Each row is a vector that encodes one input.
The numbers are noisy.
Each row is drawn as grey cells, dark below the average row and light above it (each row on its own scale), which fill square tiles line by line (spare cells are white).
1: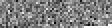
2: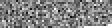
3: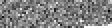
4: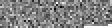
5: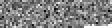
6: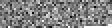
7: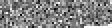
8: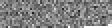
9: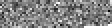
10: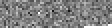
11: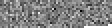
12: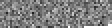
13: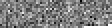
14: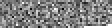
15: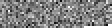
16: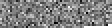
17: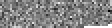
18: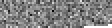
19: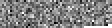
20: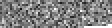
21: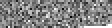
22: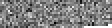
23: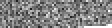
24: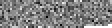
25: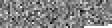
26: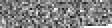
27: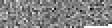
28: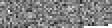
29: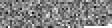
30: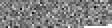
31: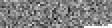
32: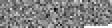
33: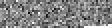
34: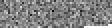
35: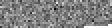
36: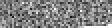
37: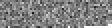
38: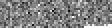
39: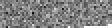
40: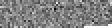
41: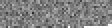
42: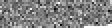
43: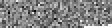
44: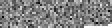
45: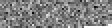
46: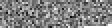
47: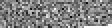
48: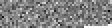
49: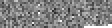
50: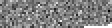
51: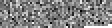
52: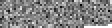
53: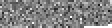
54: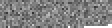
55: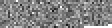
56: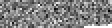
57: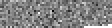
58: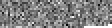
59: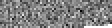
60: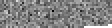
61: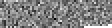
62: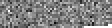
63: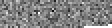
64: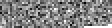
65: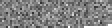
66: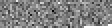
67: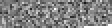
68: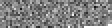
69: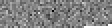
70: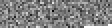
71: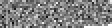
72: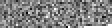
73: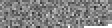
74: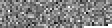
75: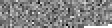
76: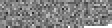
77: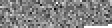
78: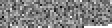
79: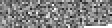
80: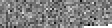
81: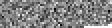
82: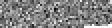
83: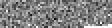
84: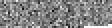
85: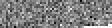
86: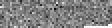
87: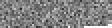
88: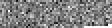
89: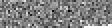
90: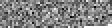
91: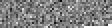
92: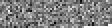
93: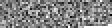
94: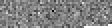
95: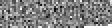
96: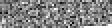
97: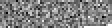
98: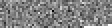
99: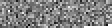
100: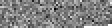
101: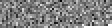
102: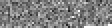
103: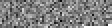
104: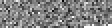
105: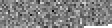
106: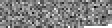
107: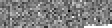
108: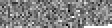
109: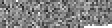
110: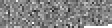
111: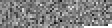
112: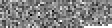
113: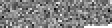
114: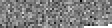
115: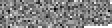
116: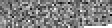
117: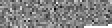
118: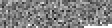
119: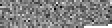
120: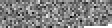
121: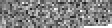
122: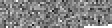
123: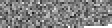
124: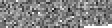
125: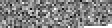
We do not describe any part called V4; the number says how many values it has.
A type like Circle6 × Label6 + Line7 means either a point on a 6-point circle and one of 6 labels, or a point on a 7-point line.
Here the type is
(Circle5 + Unit) × Line5 + Line6 + V4.
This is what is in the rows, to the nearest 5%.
About 55% of them hold a point on a 5-point line, together with either a point on a 5-point circle, or a fixed value. About 30% of them hold a point on a 6-point line. The rest hold a value of V4.
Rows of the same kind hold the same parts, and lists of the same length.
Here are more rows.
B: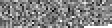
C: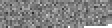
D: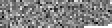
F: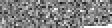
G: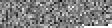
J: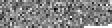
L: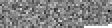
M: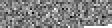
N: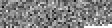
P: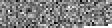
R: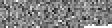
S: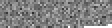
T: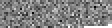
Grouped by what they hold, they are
B, N, R
C, F, M, S, T
D, J, L
G, P

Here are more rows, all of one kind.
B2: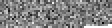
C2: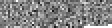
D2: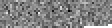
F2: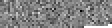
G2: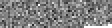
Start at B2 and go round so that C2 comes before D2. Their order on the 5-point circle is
B2, G2, F2, C2, D2.
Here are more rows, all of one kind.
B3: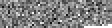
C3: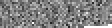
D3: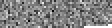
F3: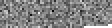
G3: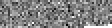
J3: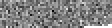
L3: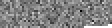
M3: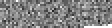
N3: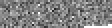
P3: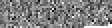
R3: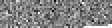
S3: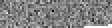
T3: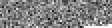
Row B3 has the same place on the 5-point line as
J3 and T3.
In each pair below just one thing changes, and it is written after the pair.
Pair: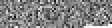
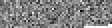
the place on the 5-point circle
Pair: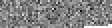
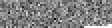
the place on the 5-point line
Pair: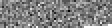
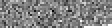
the place on the 5-point circle
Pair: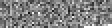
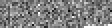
the place on the 5-point circle
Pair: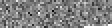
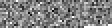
the place on the 5-point circle
